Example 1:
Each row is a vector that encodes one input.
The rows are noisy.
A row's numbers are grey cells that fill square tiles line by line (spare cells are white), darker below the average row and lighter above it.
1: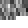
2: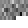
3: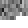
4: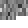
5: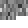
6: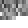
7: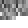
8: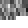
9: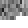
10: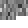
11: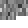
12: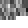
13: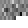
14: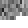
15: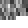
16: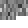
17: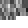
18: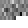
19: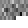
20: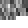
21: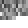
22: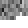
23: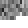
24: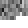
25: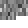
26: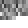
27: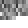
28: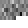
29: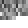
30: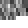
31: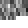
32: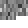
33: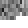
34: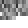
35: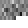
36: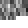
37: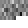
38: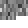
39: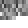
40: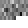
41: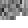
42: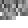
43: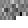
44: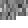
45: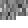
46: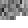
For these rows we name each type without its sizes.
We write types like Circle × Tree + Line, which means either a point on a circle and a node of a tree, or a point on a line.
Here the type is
Line.
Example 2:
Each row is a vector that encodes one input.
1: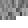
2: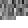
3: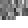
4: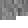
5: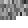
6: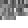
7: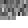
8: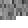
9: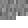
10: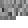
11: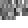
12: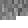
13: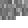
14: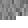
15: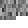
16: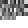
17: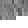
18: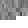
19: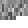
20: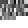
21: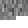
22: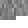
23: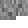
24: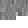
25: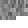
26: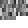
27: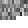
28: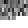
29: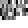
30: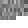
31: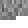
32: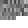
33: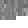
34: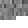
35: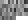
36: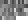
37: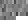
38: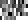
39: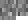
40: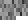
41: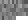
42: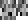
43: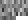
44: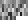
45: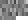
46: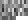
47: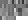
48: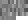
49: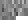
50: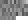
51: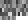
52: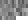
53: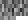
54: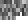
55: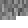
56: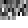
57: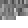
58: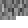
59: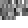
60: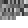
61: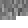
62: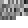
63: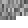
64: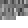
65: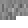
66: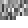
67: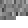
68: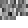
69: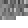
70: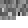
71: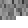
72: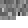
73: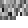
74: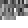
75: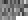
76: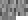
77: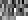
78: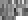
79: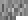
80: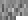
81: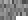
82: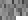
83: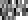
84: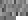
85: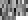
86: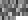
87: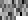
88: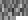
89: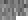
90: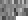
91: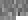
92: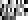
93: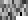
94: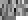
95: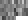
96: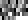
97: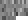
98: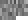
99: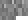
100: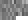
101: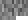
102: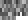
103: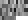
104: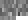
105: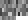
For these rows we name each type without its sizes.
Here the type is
Line.
